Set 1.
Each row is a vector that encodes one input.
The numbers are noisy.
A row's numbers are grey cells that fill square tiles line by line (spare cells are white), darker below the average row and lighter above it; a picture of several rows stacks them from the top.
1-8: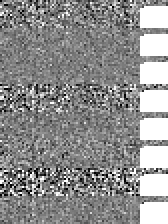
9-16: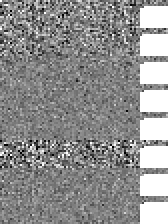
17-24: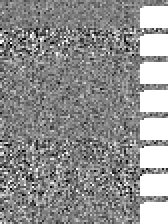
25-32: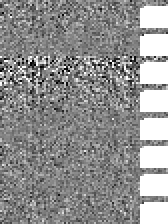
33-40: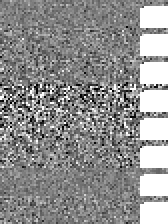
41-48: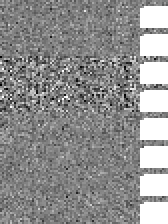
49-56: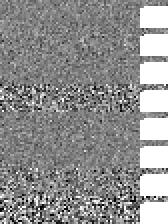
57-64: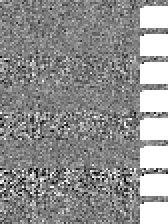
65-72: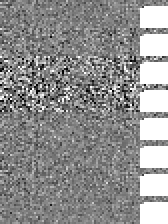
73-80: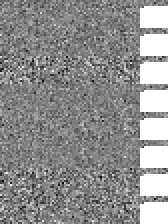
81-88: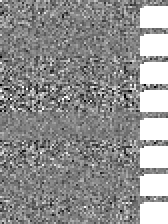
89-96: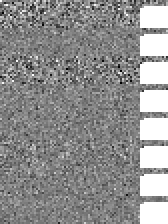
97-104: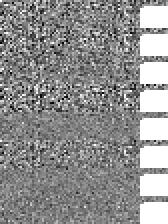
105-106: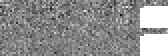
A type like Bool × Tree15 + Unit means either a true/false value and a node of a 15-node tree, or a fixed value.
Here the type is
Circle18 + Unit.
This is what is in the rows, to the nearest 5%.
About 95% of them hold a point on an 18-point circle. The rest hold a fixed value.
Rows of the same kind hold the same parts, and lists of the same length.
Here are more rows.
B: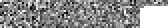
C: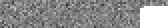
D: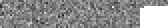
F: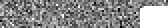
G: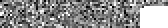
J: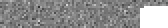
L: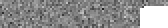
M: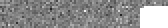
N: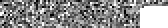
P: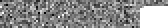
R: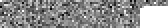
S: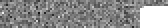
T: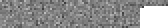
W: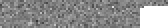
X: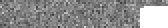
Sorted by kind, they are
B, C, D, G, J, L, M, N, P, R, S, T, W, X
F

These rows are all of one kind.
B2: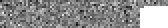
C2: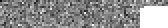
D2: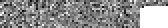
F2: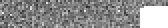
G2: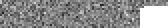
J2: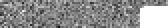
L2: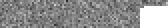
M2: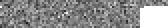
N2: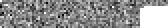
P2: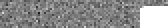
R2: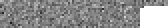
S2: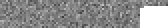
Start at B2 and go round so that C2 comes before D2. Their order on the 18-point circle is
B2, L2, F2, P2, J2, M2, G2, R2, C2, N2, D2, S2.
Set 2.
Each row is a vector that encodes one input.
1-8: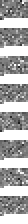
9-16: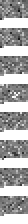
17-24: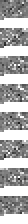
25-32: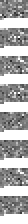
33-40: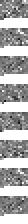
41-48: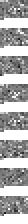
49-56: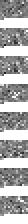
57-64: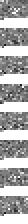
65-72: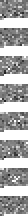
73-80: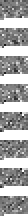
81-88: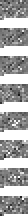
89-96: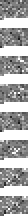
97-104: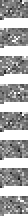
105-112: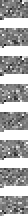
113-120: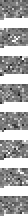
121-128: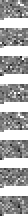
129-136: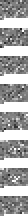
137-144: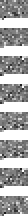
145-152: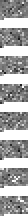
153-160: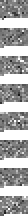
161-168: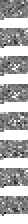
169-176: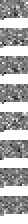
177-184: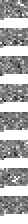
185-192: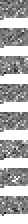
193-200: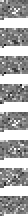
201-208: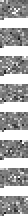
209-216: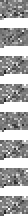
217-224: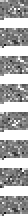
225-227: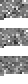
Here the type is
Line12.
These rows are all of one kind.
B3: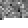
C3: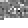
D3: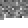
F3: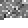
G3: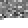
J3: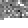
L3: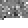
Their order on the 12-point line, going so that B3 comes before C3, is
G3, L3, F3, D3, B3, J3, C3.
